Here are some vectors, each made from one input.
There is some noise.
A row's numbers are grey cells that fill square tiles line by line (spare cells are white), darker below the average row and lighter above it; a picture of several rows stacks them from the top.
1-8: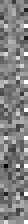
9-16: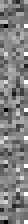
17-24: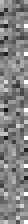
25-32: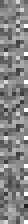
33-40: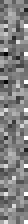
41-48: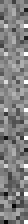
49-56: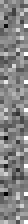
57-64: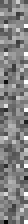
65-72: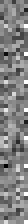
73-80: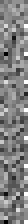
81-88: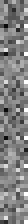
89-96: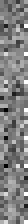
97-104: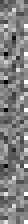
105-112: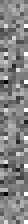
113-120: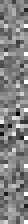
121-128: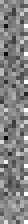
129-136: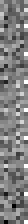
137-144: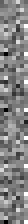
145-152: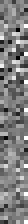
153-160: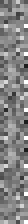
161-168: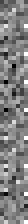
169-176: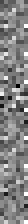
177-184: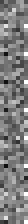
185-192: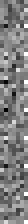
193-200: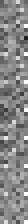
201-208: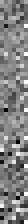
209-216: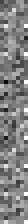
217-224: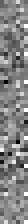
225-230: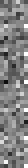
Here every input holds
a list of up to two points on a 6-point circle.
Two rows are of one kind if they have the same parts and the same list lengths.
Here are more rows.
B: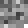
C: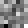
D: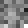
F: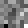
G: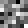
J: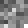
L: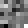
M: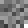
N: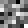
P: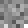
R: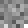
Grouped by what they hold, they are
B, D, J, P, R
C, F, L, M
G, N

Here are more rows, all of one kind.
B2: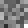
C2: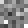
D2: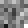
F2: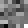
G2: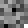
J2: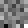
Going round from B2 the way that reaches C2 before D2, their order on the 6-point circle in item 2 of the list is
B2, C2, D2, F2, G2, J2.
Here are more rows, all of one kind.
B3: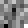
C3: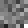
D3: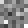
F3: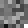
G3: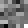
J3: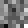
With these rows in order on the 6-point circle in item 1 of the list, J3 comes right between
B3 and C3.
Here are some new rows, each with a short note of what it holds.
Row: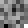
a list of two items
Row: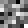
the empty list
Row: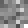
a list of one item
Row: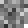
a list of two items
